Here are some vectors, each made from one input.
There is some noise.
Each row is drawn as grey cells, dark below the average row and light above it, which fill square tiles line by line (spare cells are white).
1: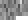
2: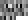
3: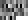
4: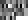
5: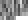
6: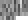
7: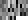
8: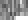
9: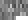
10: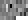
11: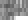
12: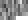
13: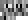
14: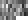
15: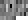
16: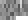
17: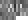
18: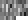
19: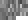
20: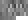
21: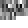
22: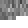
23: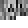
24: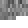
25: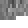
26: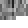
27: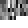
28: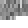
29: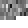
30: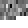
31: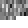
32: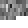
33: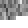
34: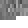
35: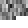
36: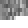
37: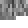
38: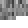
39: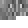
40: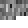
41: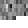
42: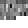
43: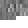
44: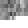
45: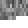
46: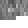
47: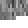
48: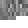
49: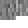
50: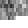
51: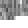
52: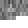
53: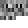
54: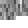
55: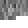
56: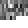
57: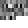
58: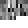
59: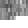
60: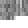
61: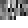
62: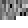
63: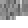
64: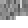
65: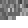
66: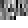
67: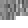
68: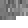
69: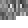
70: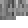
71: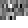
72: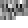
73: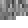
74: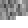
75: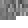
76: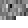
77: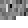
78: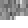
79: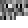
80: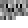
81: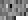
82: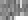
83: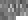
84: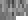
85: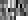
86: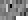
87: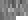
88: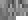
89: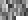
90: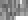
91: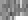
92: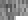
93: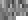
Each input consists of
a true/false value, together with either a point on a 4-point line, or a point on an 8-point line.
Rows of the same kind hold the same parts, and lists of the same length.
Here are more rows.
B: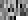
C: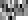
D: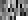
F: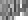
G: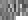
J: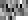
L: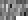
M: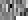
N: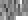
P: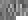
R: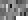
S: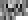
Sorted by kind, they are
B, D, L, M, R
C, F, G, J, N, P, S

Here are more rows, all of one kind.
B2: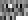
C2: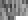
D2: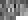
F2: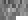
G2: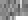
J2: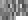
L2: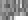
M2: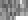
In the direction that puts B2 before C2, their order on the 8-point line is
F2, D2, B2, J2, C2, L2, M2, G2.
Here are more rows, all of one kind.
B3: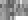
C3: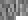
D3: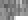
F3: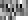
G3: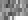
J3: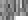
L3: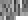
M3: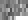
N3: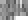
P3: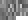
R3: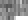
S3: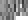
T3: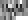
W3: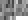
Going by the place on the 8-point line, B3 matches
F3, N3 and T3.
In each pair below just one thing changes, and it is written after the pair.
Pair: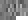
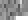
the place on the 8-point line
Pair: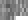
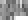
the place on the 8-point line
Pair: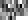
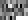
the place on the 8-point line
